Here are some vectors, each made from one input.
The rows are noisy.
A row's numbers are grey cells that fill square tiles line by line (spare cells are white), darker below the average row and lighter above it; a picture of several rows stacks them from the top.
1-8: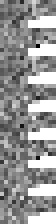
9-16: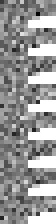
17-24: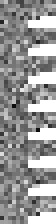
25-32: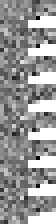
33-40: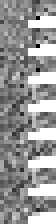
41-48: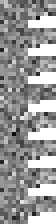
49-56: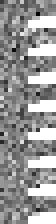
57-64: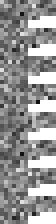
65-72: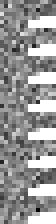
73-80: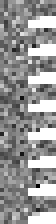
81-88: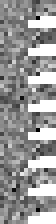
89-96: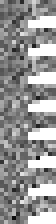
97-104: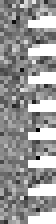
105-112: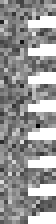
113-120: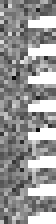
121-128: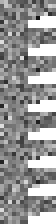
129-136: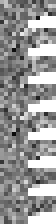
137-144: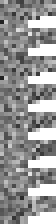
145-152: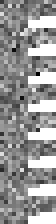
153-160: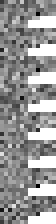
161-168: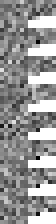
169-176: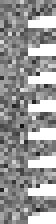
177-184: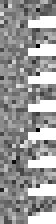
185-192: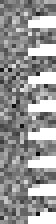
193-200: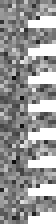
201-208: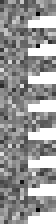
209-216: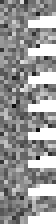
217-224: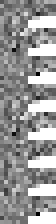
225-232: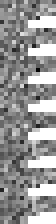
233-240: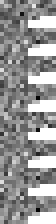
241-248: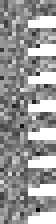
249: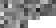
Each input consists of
either a point on an 11-point circle, or a fixed value, or three true/false values.
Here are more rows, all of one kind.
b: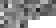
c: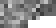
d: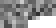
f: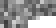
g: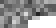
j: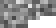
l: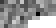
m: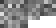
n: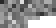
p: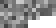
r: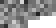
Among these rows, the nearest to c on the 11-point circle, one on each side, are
b and p.
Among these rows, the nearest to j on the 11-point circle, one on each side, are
f and p.
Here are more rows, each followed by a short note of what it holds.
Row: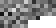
a fixed value
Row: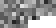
three true/false values
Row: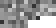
three true/false values
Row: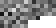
a fixed value
